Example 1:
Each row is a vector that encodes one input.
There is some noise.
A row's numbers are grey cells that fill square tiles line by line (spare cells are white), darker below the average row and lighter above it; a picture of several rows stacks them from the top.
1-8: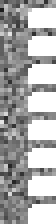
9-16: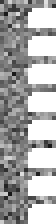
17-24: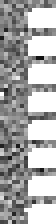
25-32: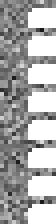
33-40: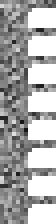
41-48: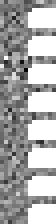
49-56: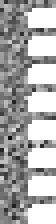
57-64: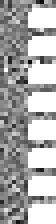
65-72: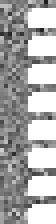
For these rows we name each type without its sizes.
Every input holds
either a point on a line, or a node of a tree.
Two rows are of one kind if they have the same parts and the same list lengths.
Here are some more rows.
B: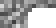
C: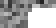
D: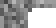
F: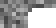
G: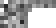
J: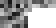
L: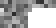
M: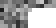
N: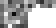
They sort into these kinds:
B, D, F, M
C, G, J, L, N

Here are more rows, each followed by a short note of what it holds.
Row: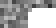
a node of a tree
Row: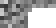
a point on a line
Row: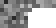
a node of a tree
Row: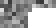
a point on a line
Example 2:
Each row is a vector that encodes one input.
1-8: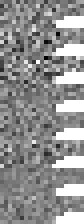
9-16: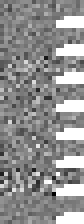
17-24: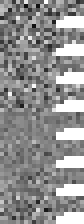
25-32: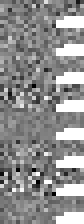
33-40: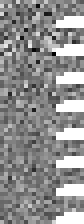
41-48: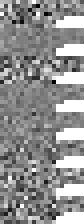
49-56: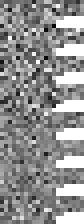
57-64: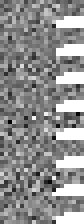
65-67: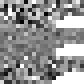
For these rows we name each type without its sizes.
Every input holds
a true/false value, together with either a point on a circle, or a fixed value.
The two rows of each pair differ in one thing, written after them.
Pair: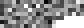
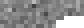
the true/false value
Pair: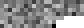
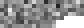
the true/false value
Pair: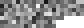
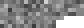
the true/false value
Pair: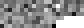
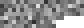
the true/false value
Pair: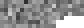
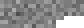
the true/false value
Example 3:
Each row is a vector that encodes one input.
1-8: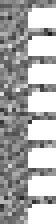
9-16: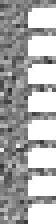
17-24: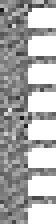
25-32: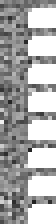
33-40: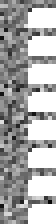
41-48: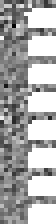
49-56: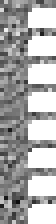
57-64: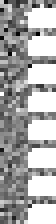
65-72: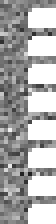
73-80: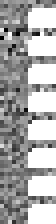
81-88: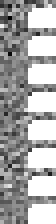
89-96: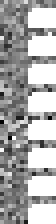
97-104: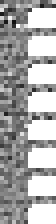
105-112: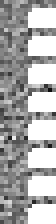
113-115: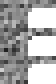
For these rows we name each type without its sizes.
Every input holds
either a point on a line, or a node of a tree.
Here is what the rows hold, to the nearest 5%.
About 60% of them hold a point on a line. The rest hold a node of a tree.
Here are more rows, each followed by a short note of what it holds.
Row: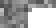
a point on a line
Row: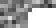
a node of a tree
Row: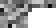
a node of a tree
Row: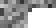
a node of a tree
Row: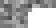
a point on a line
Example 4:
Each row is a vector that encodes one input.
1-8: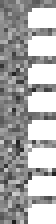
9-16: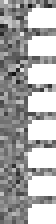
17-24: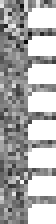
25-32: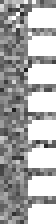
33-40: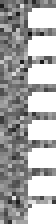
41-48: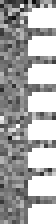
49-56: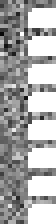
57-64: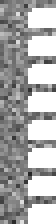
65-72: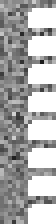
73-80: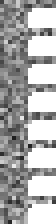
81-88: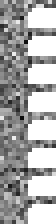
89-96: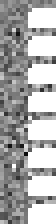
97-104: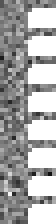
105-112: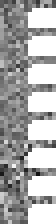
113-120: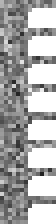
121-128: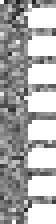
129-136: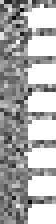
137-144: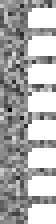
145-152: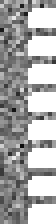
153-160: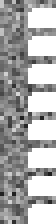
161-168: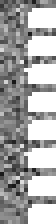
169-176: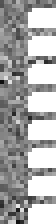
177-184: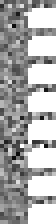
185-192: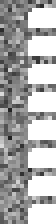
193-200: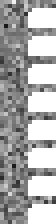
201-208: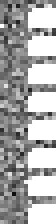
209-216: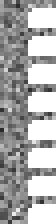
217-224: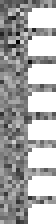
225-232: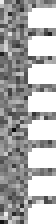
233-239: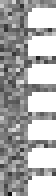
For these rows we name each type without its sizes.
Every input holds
a point on a line and a true/false value.
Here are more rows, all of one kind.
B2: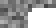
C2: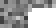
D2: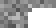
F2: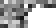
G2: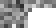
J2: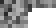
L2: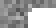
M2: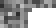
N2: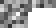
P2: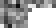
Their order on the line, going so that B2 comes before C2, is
G2, F2, P2, B2, M2, D2, L2, J2, C2, N2.
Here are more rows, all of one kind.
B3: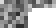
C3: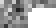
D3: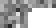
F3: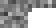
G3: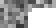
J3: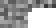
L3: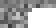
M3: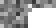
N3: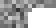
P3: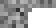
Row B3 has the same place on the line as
D3, F3, J3 and M3.
